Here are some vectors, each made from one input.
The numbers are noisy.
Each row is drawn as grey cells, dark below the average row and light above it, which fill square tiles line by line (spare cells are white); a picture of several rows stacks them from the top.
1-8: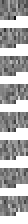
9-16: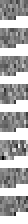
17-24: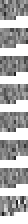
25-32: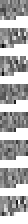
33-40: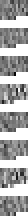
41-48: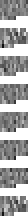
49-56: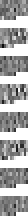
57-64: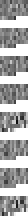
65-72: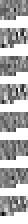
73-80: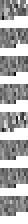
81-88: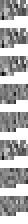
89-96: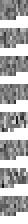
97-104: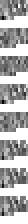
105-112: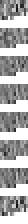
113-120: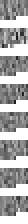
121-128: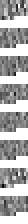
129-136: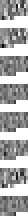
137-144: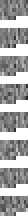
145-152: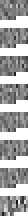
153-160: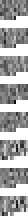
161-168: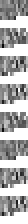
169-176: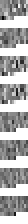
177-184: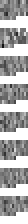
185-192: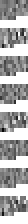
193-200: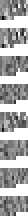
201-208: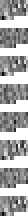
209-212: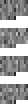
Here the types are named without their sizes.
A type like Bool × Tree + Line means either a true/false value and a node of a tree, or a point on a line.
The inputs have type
Circle × Circle × Circle + Line.
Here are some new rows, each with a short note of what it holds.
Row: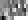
a point on a line
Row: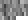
a point on each of three circles
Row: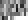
a point on a line
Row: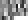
a point on a line
